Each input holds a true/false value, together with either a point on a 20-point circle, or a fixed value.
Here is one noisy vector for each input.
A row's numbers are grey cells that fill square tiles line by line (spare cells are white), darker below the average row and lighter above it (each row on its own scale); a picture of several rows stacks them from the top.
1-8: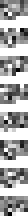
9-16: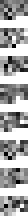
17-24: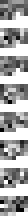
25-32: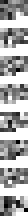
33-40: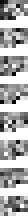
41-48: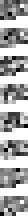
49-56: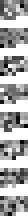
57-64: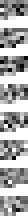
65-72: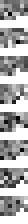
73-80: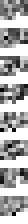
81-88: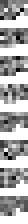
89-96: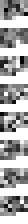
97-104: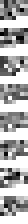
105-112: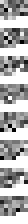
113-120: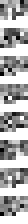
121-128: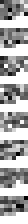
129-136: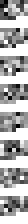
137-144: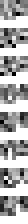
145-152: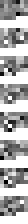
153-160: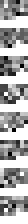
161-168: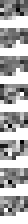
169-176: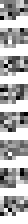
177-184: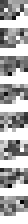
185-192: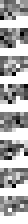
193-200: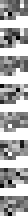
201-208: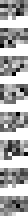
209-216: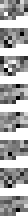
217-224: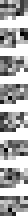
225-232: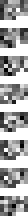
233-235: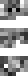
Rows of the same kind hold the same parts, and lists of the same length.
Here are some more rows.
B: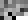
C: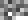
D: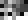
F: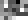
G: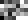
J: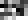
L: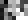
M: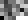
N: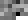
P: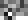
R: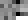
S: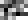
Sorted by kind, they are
B, C, F, G, L, M, N, P, R, S
D, J

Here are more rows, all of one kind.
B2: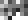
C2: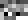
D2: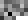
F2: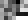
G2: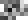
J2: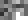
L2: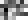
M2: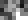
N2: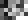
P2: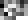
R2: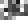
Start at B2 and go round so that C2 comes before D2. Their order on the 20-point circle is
B2, P2, C2, L2, F2, R2, D2, G2, N2, J2, M2.
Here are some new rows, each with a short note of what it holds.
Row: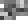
a point on a 20-point circle and a true/false value
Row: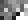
a point on a 20-point circle and a true/false value
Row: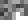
a point on a 20-point circle and a true/false value
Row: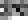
a true/false value
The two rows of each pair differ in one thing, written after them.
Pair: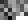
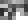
the true/false value
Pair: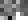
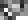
the true/false value
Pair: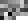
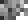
the true/false value
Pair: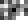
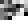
the place on the 20-point circle
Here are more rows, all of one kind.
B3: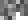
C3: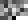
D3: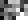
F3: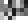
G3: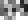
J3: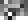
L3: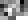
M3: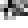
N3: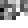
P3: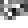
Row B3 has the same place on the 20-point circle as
G3, J3 and P3.
